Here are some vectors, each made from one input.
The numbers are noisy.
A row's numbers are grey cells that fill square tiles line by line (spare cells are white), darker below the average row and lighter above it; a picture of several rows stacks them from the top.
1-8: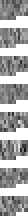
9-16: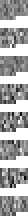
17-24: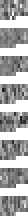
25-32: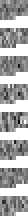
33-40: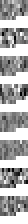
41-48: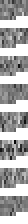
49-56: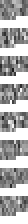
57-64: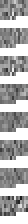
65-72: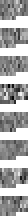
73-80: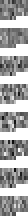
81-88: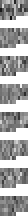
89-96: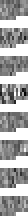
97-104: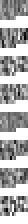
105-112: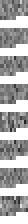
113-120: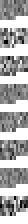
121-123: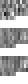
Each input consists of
either three true/false values, or a list of up to two points on a 10-point line.
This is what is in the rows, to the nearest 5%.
About 25% of them hold three true/false values. The rest are lists of up to two points on a 10-point line: about 5% of all rows are empty, 20% hold one and 50% two.
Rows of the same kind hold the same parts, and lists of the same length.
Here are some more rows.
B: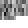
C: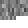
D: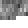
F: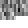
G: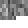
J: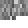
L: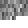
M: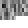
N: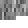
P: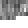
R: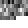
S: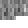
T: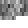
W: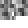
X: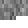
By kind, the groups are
B, N
C, F, G, R
D, M, P, S, X
J, L, T, W

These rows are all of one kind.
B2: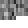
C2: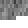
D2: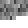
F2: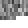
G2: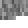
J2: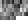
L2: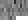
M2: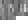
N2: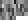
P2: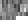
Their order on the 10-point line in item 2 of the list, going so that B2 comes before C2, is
N2, M2, F2, B2, P2, J2, G2, D2, L2, C2.
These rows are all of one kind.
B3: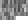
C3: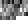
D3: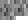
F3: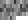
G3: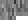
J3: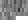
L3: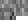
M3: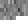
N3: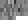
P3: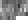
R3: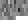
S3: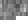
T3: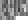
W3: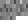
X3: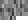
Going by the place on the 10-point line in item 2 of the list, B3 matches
M3, S3, T3 and W3.
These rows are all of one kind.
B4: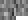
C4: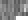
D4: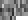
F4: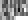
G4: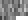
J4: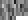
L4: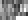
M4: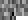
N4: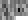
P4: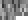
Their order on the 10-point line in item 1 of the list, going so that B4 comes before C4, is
G4, P4, N4, M4, D4, L4, B4, C4, F4, J4.
